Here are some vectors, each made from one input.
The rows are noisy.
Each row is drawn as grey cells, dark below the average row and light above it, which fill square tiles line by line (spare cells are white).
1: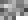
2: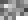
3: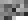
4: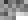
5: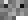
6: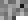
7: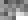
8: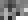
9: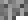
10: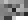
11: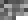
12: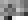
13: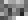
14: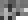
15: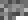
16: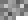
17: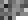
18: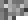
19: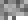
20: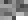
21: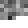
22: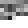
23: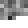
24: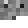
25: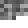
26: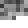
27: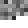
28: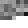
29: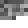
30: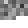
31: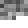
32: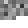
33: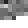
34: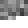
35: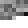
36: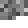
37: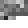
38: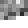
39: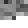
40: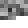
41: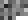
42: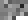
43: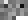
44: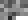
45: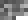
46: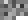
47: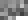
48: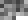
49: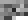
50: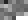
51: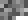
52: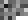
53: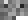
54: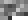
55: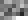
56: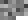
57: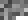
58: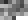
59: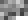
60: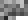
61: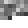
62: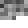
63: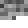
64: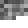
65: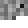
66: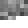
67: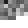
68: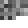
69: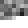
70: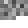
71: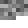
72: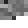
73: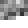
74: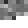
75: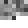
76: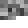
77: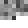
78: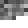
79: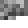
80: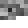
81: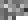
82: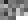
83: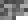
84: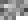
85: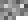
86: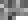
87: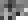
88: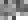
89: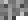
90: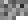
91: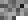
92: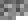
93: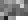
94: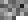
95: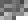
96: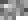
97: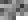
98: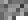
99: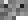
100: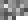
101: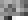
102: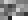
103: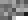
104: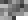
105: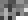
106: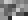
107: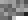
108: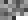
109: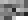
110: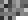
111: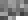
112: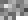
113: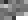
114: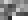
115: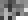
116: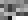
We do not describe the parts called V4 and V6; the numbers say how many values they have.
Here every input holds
either two labels (each one of 5), or a value of V4 and a value of V6.
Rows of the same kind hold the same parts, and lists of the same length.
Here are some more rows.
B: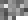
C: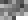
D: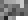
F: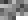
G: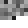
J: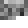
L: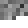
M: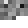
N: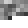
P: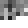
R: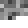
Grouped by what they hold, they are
B, C, F, G
D, J, L, M, N, P, R

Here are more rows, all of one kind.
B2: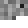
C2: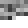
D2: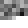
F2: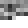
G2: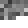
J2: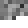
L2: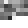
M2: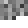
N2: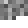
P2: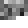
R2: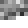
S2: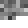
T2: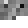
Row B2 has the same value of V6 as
R2 and S2.
